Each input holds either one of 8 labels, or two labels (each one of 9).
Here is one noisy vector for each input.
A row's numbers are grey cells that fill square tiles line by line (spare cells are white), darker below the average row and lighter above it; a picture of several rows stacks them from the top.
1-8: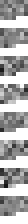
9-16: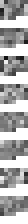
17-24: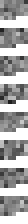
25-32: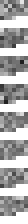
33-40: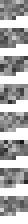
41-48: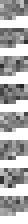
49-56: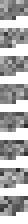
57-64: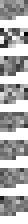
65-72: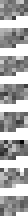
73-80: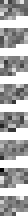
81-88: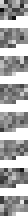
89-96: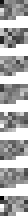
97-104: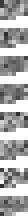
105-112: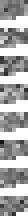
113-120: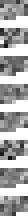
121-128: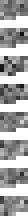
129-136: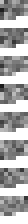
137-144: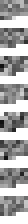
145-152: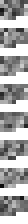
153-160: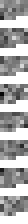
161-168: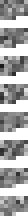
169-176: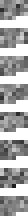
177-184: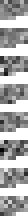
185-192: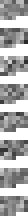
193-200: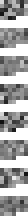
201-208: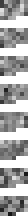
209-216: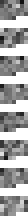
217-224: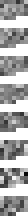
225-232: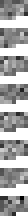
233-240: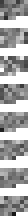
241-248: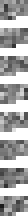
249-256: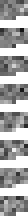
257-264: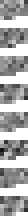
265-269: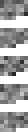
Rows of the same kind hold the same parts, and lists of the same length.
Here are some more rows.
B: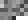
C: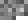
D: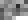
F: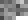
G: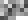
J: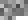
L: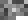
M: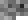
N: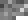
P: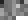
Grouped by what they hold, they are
B, D, F, G, J, M
C, L, N, P

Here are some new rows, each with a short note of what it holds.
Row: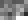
one of 8 labels
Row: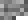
two labels (each one of 9)
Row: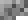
two labels (each one of 9)
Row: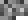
one of 8 labels
